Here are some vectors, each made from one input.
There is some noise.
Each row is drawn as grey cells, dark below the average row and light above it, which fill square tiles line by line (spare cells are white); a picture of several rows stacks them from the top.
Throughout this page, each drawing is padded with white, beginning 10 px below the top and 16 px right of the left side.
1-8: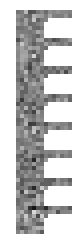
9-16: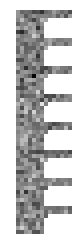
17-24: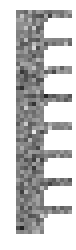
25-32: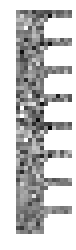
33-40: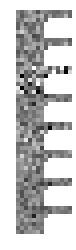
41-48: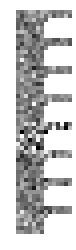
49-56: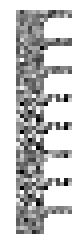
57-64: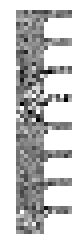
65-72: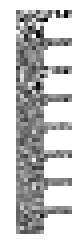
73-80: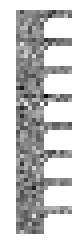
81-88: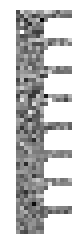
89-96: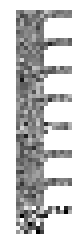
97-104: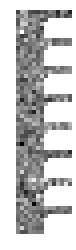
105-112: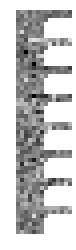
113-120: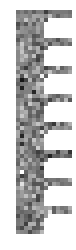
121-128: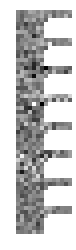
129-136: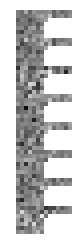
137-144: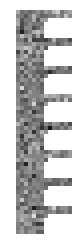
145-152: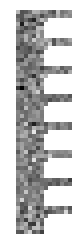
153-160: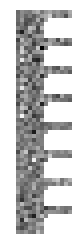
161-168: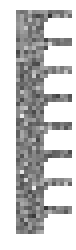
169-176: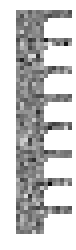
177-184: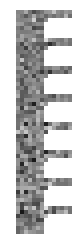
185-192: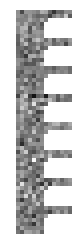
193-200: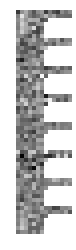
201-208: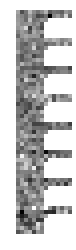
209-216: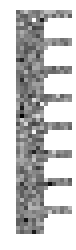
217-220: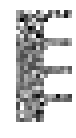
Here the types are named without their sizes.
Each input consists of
either a fixed value, or a label and a true/false value.
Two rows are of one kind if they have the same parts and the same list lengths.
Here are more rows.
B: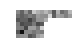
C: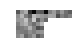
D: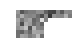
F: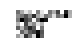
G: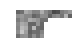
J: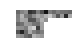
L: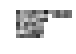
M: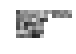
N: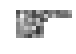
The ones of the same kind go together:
B, C, D, G, J, L, M, N
F

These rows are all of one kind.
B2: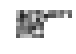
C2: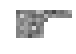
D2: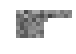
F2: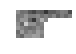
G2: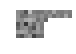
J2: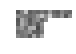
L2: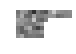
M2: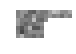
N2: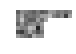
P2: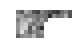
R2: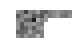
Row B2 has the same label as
L2 and M2.
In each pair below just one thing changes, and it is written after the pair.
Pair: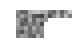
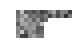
the label
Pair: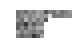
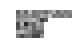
the true/false value
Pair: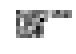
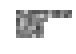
the true/false value
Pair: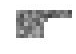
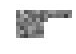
the true/false value
